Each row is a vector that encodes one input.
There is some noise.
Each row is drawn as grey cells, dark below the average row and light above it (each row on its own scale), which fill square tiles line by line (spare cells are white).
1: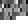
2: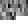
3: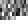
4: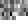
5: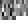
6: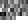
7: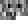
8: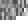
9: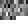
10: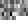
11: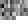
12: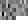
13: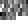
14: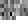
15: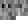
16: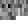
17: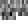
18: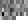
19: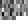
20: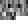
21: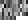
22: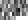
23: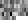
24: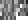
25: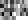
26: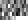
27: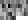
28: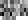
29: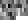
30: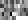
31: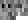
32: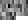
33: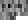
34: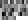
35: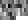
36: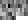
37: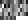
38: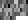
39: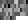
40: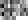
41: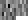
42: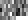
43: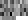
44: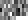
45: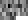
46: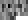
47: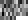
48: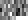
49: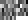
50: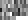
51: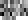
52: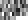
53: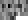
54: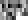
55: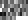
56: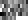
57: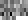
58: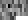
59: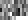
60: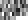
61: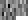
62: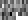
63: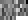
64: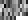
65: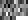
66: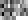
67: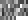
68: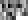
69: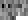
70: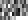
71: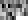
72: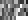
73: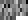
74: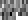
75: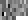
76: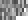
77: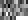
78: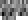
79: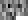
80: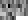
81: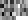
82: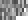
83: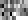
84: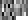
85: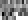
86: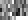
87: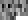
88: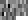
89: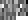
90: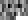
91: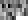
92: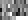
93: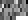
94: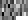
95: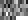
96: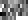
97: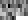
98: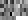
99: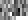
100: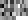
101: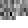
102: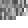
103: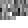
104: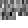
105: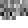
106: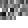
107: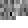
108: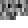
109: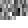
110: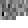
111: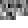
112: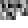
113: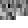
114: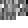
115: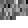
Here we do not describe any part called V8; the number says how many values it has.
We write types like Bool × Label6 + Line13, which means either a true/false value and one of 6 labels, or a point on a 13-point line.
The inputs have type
Bool × Bool × Bool × Bool × V8 + Line5 × Line5 + Unit.
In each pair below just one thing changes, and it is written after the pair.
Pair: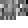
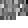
one of the four true/false values
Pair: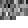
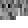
the value of V8
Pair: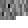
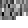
the value of V8
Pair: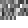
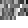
one of the four true/false values
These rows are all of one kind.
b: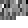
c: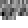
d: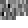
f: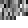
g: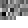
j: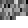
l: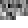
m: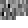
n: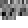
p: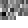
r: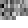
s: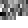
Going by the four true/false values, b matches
d, m and s.
